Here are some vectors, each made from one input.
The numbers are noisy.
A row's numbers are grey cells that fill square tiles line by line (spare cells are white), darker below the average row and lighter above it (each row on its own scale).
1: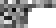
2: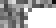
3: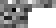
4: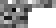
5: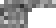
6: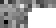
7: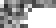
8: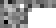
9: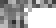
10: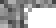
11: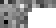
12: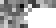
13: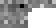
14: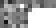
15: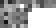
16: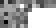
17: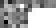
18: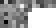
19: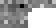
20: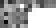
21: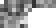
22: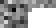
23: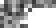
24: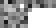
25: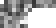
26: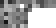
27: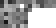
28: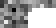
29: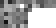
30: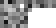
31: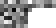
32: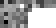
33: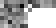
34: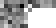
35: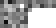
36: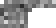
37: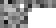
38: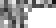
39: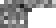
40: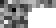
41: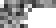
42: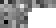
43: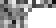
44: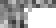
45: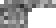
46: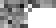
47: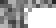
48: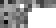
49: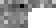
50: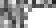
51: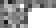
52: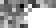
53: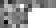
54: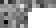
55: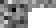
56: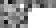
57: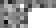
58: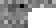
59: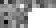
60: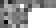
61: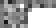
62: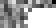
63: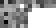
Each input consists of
a point on a 7-point line, together with either a fixed value, or three true/false values.
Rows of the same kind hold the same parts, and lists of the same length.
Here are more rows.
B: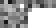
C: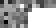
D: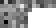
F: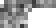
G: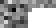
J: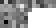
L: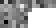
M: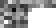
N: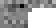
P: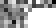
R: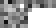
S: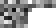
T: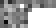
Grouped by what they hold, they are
B, C, D, J, L, R, T
F, G, M, N, P, S

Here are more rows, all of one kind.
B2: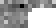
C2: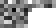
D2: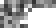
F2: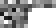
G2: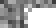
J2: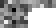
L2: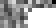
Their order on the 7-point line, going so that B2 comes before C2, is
F2, B2, C2, J2, D2, L2, G2.
